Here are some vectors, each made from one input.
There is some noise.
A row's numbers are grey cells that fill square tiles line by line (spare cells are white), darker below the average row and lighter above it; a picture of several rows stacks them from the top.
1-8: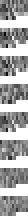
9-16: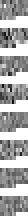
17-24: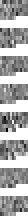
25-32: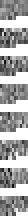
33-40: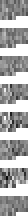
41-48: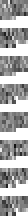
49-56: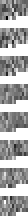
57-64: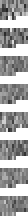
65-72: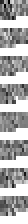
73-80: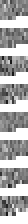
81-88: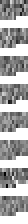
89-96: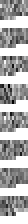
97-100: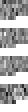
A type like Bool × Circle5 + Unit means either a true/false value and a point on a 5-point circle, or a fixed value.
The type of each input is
Bool × Bool × Bool × Line3 × Line4 + Tree8 + Unit.
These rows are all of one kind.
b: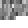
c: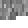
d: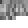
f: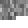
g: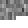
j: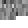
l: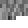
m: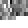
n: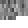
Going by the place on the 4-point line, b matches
c and m.
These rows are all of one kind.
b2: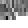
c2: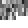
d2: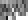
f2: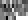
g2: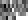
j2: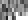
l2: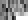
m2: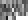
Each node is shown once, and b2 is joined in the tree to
f2.
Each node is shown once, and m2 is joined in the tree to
g2 and l2.
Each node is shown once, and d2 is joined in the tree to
g2.
